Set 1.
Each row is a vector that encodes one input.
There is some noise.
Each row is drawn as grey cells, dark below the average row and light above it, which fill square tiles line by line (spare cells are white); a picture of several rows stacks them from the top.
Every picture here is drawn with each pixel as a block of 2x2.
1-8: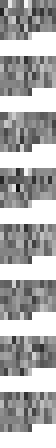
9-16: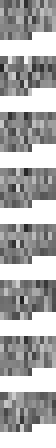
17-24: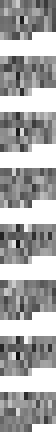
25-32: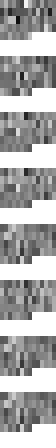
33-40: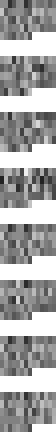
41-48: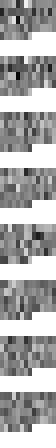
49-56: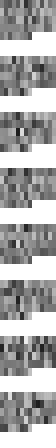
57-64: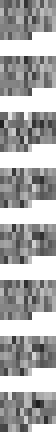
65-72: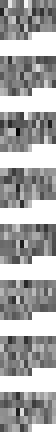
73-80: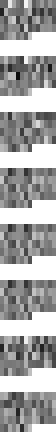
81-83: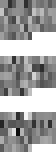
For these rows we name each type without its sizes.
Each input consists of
four true/false values.
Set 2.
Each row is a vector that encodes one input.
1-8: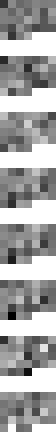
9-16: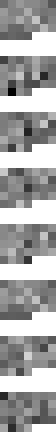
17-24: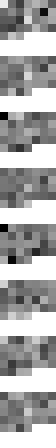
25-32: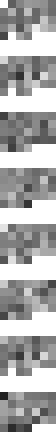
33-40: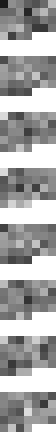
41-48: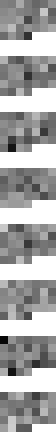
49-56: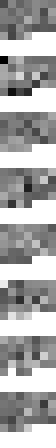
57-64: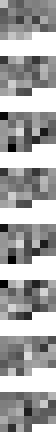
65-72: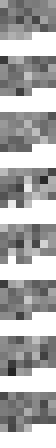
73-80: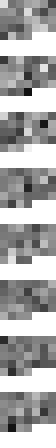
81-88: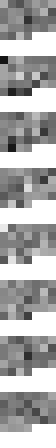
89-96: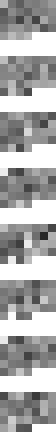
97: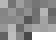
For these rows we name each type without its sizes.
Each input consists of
three true/false values.
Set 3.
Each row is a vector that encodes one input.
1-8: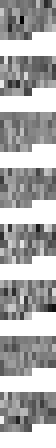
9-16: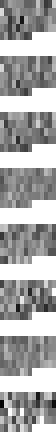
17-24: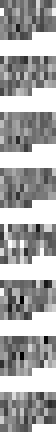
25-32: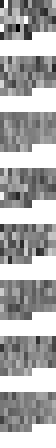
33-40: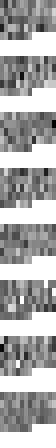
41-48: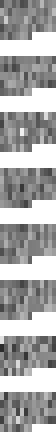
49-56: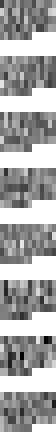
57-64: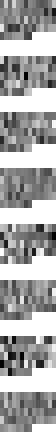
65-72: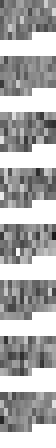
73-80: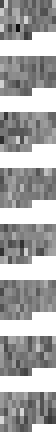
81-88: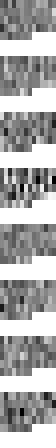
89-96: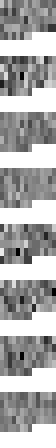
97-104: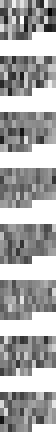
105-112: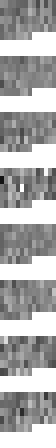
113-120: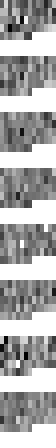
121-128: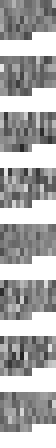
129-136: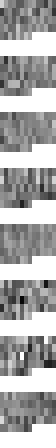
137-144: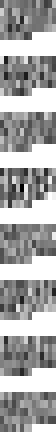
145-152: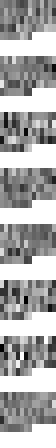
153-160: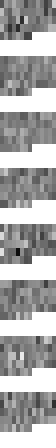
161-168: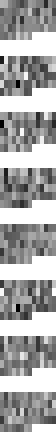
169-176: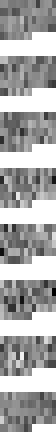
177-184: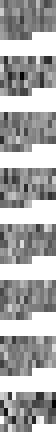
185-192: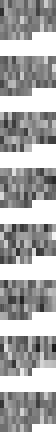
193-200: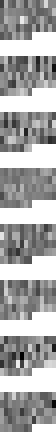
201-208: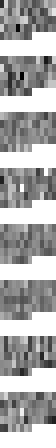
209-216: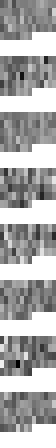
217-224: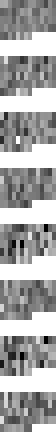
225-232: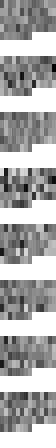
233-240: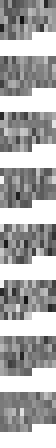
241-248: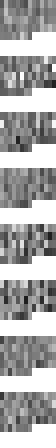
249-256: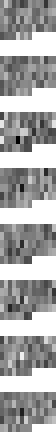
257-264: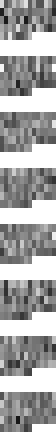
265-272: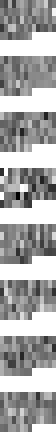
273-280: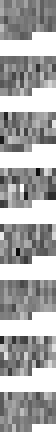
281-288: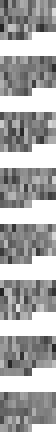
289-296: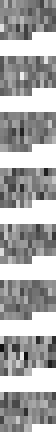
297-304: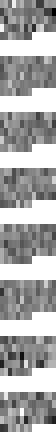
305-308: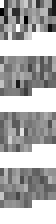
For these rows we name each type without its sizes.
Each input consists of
a point on a line.
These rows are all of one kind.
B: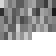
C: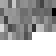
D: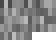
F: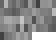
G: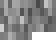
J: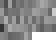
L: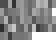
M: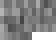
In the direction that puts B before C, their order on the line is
B, F, J, L, D, G, M, C.
